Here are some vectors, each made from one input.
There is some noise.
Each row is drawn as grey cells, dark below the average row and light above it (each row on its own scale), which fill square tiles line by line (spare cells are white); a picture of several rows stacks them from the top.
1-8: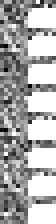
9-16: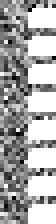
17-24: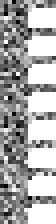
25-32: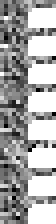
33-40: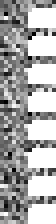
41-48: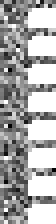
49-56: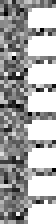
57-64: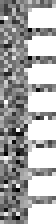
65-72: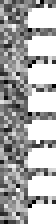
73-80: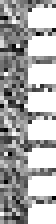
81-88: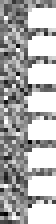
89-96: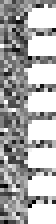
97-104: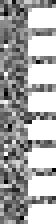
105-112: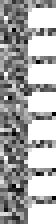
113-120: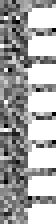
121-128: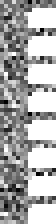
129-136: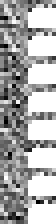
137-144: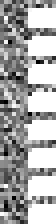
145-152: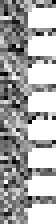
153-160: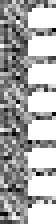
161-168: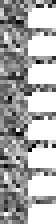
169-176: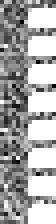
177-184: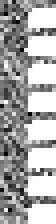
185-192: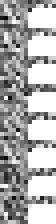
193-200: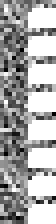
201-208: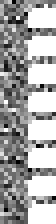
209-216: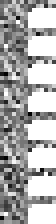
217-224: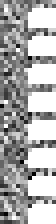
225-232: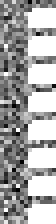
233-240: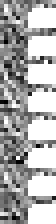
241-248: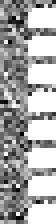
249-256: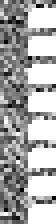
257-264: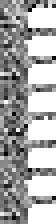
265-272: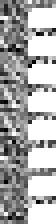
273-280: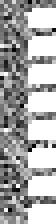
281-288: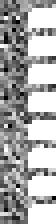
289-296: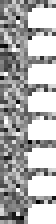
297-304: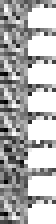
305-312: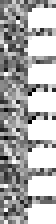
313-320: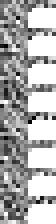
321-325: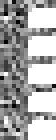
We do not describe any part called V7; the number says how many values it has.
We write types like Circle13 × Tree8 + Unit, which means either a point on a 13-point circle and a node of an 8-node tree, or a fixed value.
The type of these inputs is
Bool × Bool × Bool + (Line4 + Line5) × V7.
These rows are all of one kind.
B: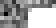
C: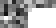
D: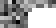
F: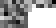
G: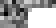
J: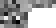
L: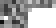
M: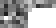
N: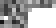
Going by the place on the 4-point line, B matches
J, L and N.
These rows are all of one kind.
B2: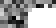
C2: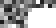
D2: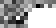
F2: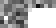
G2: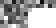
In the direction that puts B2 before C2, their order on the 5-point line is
B2, C2, F2, D2, G2.
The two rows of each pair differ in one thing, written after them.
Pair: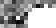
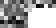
the value of V7
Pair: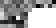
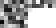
the value of V7
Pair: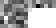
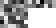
the value of V7
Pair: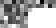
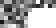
the place on the 5-point line
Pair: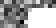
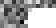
the place on the 5-point line
